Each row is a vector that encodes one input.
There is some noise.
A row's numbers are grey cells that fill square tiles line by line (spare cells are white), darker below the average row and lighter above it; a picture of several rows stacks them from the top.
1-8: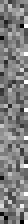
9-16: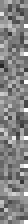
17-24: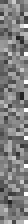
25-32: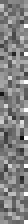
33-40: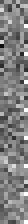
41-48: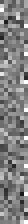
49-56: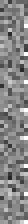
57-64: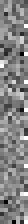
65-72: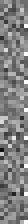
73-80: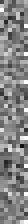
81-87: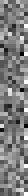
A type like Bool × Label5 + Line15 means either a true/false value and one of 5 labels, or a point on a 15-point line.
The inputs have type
Bool × (Tree11 + Unit).
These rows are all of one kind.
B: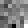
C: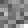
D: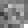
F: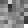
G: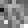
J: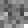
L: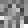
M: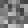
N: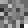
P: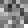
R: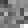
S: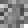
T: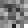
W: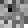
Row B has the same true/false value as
D, G and N.
